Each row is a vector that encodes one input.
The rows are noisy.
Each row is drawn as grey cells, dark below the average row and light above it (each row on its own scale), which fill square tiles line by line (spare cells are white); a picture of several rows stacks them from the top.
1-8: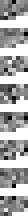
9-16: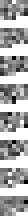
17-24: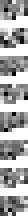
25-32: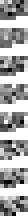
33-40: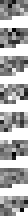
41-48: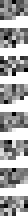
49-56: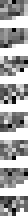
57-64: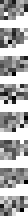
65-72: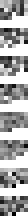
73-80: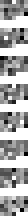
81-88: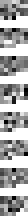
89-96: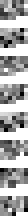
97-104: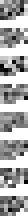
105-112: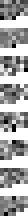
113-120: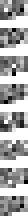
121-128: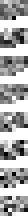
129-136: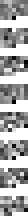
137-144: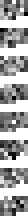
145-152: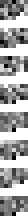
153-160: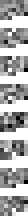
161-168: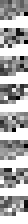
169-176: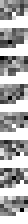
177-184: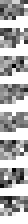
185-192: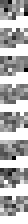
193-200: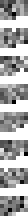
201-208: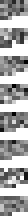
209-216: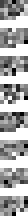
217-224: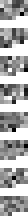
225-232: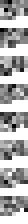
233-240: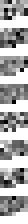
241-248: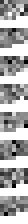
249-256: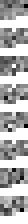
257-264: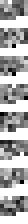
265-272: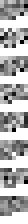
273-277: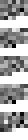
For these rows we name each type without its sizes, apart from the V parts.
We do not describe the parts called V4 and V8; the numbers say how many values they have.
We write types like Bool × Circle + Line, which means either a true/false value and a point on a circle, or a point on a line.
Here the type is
Circle × Label × V4 × V8 + Unit.
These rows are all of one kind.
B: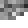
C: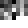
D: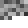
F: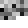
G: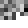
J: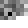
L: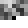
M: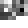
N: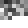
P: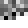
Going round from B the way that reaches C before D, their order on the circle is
B, C, J, L, F, G, D, N, P, M.
